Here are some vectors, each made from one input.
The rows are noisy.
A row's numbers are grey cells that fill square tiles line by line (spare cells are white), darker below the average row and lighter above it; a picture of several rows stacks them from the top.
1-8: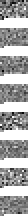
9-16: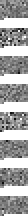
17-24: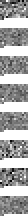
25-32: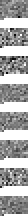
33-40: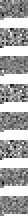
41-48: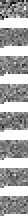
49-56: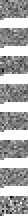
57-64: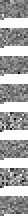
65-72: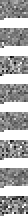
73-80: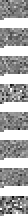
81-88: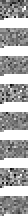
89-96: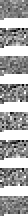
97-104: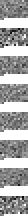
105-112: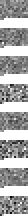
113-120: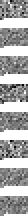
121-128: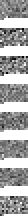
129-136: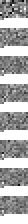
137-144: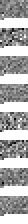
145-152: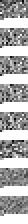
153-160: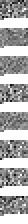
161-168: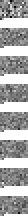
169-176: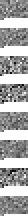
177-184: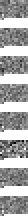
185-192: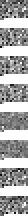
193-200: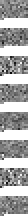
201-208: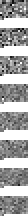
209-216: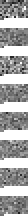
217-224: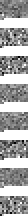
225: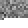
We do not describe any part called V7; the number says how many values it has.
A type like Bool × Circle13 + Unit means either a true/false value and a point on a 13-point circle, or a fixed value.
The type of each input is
Bool × List2(V7) + Line8 + Tree9.
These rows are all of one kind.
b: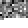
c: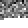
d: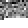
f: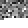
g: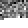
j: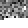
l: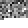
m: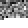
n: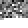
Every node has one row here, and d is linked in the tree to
m.
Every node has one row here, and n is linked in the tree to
b.
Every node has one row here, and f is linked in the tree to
j and l.
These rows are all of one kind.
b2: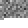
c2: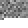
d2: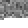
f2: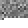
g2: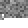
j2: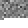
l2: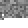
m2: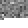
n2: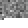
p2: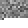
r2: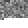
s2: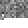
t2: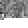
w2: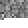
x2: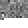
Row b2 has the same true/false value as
c2, f2, j2 and p2.
